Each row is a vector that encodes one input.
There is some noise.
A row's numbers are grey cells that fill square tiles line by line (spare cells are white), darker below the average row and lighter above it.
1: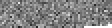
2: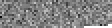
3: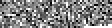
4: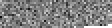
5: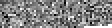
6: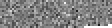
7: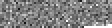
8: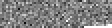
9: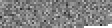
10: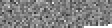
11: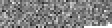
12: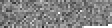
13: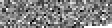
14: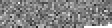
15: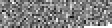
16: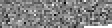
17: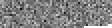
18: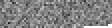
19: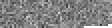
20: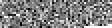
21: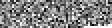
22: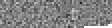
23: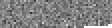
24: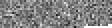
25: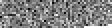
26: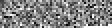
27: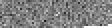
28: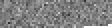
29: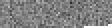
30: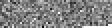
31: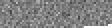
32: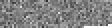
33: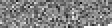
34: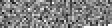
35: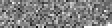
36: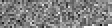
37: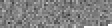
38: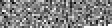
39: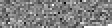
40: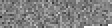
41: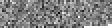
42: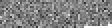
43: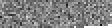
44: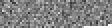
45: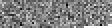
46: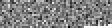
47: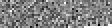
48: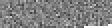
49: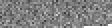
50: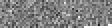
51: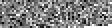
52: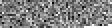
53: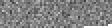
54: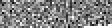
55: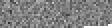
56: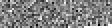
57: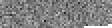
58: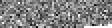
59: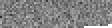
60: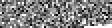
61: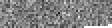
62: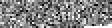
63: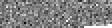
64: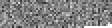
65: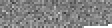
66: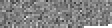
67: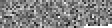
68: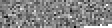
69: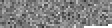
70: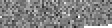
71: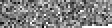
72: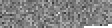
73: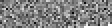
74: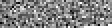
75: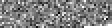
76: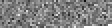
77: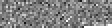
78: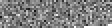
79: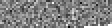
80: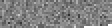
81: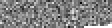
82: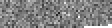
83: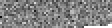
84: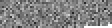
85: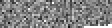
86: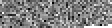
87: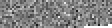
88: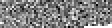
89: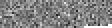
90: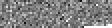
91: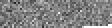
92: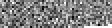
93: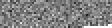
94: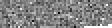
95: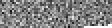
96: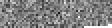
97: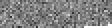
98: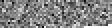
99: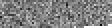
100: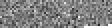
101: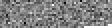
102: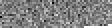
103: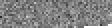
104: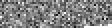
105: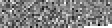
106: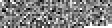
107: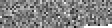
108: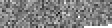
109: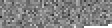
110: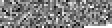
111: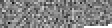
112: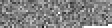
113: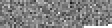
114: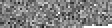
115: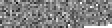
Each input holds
either a point on a 6-point circle, or a point on an 8-point circle and a true/false value.
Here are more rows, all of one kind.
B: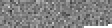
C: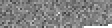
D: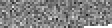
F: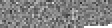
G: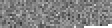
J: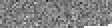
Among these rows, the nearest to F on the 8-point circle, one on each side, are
C and J.
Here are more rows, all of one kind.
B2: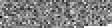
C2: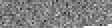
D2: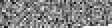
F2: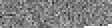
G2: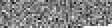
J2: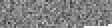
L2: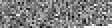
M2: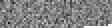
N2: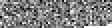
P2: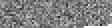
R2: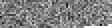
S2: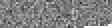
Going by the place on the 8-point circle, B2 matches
D2, N2, P2 and S2.
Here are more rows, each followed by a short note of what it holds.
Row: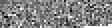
a point on a 6-point circle
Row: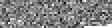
a point on a 6-point circle
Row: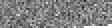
a point on an 8-point circle and a true/false value
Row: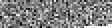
a point on an 8-point circle and a true/false value
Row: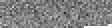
a point on an 8-point circle and a true/false value
